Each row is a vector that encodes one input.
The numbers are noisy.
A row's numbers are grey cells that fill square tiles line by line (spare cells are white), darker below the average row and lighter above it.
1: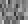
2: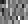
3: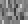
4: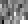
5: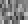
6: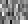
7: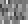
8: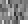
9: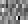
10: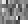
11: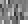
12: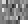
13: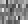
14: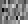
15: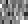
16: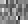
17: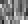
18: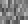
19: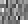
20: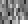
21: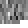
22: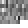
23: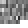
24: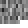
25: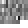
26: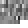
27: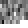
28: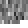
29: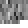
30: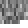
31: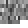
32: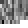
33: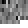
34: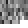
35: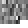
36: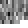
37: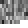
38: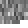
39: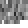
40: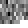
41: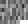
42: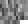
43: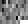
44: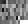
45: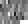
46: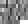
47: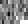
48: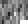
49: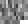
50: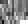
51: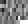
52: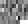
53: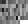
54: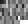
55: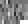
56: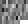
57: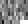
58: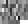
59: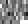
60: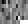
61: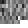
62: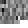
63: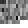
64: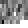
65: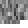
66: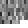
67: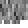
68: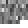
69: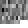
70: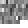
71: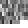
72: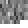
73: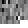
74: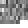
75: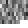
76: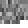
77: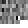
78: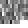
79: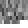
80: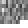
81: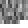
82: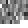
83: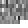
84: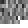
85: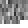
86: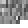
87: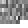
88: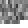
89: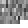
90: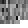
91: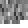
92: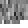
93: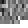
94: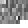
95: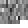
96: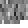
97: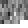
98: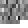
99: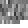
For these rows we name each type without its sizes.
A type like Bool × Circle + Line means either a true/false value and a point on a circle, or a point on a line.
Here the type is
Bool × (Line + Tree).
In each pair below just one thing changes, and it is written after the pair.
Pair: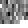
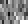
the node of the tree
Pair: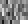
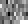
the node of the tree
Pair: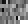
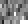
the true/false value
